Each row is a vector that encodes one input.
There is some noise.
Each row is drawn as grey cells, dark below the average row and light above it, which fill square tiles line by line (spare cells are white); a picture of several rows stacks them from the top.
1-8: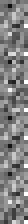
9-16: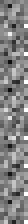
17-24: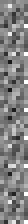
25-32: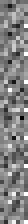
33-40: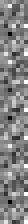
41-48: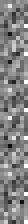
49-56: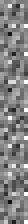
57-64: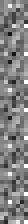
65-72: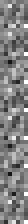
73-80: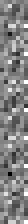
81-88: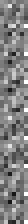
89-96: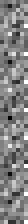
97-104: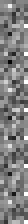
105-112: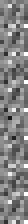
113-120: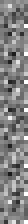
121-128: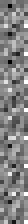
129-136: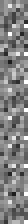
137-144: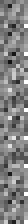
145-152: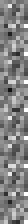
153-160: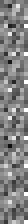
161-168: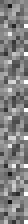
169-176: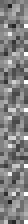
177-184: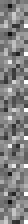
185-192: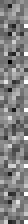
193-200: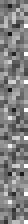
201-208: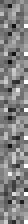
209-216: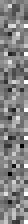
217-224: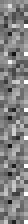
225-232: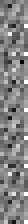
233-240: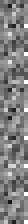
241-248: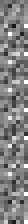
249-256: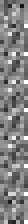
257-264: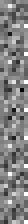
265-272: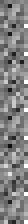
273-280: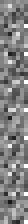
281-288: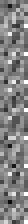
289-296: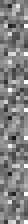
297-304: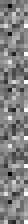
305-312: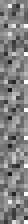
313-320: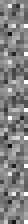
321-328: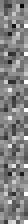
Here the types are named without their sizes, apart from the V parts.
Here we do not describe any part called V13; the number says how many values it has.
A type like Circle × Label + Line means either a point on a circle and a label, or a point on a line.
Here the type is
Bool × (Line + V13).
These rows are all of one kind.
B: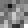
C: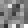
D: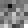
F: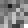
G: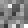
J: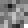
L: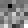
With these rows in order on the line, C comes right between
F and G.
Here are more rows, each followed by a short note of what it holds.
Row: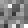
a point on a line and a true/false value
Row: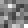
a true/false value and a value of V13
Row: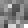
a point on a line and a true/false value
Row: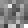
a point on a line and a true/false value
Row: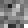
a true/false value and a value of V13
